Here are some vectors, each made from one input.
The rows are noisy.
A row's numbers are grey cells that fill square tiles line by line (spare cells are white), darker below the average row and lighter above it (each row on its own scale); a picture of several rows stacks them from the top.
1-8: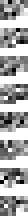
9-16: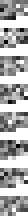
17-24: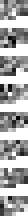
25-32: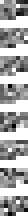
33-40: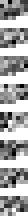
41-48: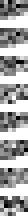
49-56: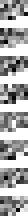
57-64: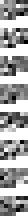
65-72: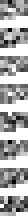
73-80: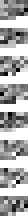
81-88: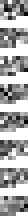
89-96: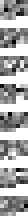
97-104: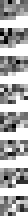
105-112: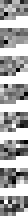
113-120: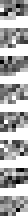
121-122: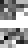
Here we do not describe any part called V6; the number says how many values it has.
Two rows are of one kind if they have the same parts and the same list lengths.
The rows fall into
3 kinds.
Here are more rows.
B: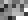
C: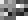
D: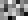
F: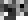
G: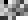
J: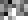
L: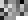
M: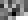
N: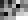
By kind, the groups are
B, D, F
C, J, L, M, N
G

